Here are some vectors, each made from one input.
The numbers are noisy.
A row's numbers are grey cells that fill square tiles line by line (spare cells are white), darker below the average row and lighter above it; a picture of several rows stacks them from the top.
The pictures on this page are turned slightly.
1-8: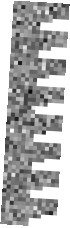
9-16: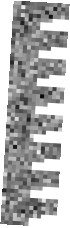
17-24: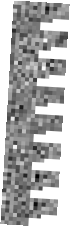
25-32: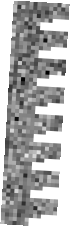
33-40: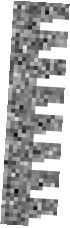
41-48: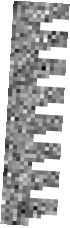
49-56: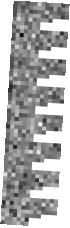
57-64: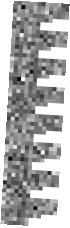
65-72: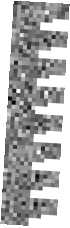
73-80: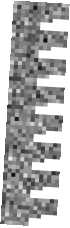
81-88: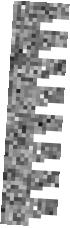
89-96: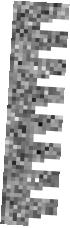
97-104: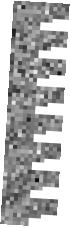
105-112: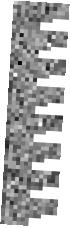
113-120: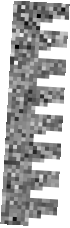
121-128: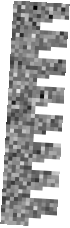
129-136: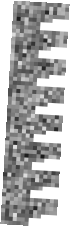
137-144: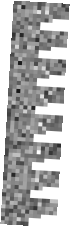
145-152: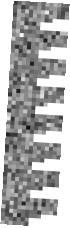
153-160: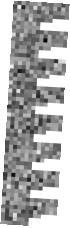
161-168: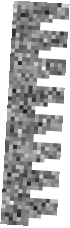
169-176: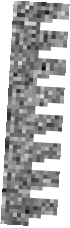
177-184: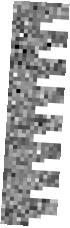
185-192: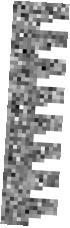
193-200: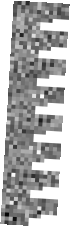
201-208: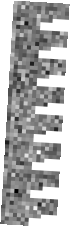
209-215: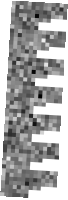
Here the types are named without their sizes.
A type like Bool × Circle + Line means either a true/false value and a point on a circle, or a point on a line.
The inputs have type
Bool × Circle + Label.
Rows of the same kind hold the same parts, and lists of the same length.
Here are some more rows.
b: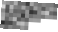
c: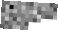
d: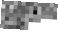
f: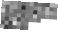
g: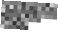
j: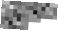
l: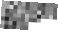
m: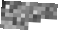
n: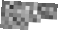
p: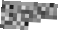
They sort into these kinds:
b, d, f, g, j, l
c, m, n, p

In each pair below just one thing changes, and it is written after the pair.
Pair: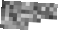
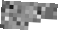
the true/false value
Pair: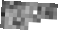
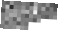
the place on the circle
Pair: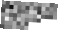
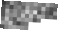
the place on the circle
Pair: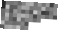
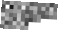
the place on the circle
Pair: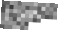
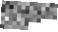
the true/false value
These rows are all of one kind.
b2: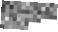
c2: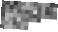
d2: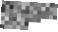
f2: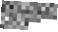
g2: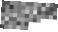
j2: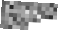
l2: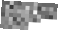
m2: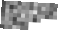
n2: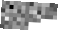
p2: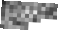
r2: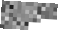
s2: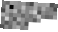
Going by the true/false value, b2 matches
c2, d2 and f2.
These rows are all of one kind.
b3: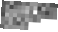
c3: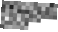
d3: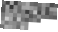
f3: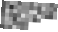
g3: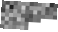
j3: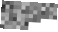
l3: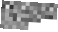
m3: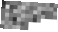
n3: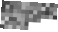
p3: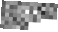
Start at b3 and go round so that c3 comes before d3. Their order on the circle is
b3, p3, c3, n3, j3, f3, m3, g3, l3, d3.
